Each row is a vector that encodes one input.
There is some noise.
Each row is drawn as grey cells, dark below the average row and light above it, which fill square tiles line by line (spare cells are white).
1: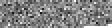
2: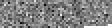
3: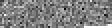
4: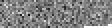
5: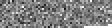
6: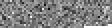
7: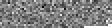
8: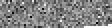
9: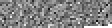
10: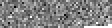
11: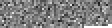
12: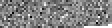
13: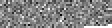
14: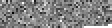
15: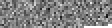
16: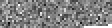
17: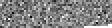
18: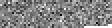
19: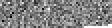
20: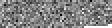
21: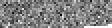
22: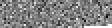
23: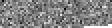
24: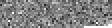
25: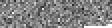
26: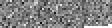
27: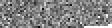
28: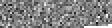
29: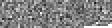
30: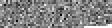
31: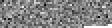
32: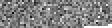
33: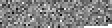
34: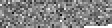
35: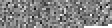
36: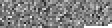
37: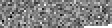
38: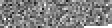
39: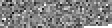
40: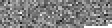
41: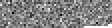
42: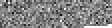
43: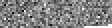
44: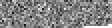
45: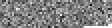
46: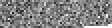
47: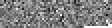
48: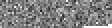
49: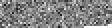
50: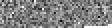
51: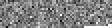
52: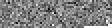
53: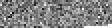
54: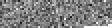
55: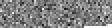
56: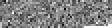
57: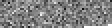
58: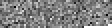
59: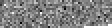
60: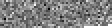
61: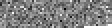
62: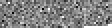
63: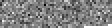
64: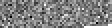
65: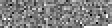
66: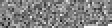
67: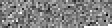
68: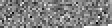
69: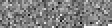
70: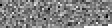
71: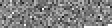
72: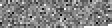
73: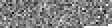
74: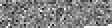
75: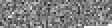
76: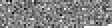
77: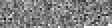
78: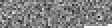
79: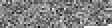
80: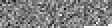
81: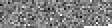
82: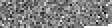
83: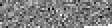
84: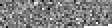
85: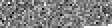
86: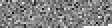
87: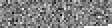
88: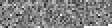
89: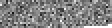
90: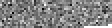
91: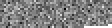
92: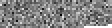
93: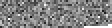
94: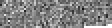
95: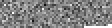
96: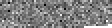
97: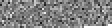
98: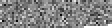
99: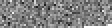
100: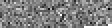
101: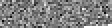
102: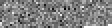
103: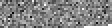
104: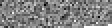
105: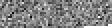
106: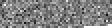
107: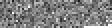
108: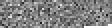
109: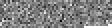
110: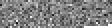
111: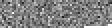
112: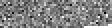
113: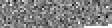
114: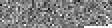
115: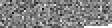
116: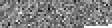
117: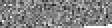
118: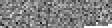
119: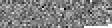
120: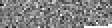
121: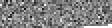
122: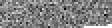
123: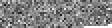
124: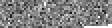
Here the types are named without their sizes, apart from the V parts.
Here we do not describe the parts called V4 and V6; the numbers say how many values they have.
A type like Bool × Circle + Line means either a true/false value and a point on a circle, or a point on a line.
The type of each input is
(Label × V4 + Unit) × Line × V6.
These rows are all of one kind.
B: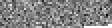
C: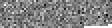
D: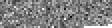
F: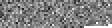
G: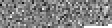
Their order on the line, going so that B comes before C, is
G, B, C, D, F.
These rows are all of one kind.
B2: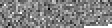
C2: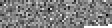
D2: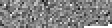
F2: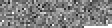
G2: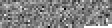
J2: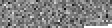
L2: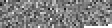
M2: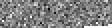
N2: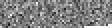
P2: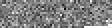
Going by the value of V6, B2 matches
J2, N2 and P2.
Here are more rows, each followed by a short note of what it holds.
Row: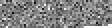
a point on a line and a value of V6
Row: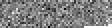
a label, a point on a line, a value of V4 and a value of V6
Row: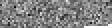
a label, a point on a line, a value of V4 and a value of V6
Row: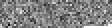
a label, a point on a line, a value of V4 and a value of V6
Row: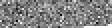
a point on a line and a value of V6
